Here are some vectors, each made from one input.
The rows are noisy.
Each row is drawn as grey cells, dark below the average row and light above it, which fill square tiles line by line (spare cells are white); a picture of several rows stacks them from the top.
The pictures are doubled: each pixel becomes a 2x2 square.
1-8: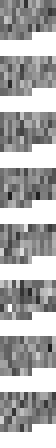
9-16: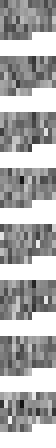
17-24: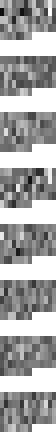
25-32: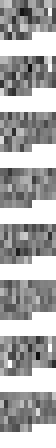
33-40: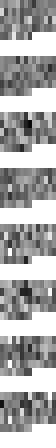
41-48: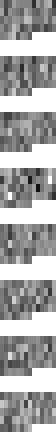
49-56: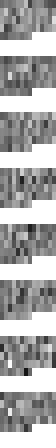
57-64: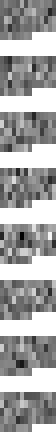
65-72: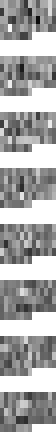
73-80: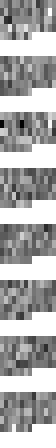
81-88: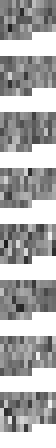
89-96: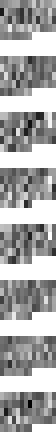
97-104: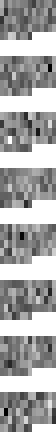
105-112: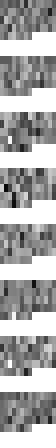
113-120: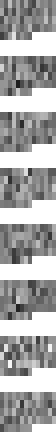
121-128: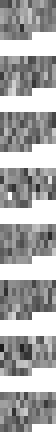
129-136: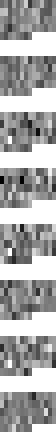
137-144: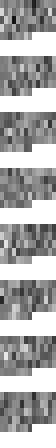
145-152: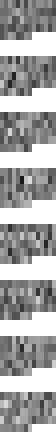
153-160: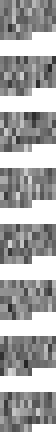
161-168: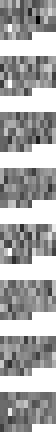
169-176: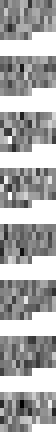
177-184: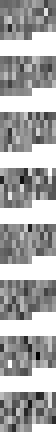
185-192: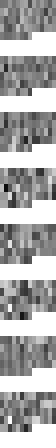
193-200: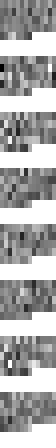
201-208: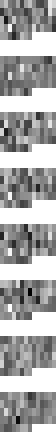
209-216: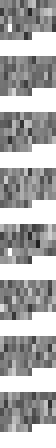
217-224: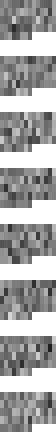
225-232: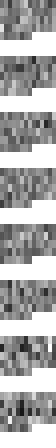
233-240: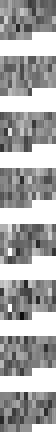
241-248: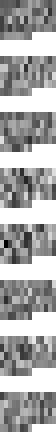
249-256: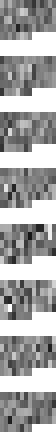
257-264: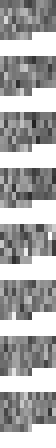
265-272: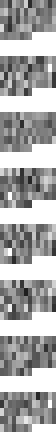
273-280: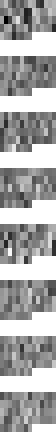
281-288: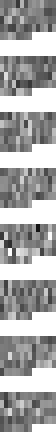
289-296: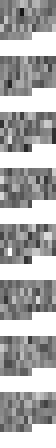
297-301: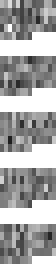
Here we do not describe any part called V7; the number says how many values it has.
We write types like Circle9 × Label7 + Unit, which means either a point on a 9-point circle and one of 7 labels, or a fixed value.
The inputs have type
(Bool × Bool × Bool × Label11 + Circle9) × V7.
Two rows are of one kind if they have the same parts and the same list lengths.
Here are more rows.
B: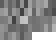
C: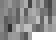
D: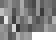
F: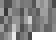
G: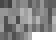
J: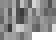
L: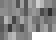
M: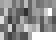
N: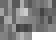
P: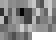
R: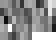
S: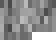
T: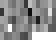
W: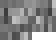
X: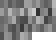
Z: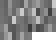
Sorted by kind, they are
B, C, D, F, G, J, L, N, S, W, X, Z
M, P, R, T

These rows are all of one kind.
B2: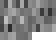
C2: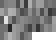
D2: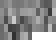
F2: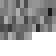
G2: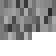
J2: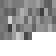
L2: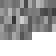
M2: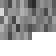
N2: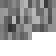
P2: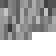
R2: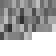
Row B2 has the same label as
C2, J2, L2 and P2.
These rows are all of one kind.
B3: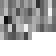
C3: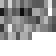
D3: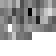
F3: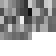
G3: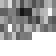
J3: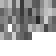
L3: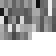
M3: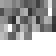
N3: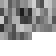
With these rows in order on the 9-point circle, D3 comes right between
J3 and M3.
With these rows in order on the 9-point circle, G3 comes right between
C3 and J3.
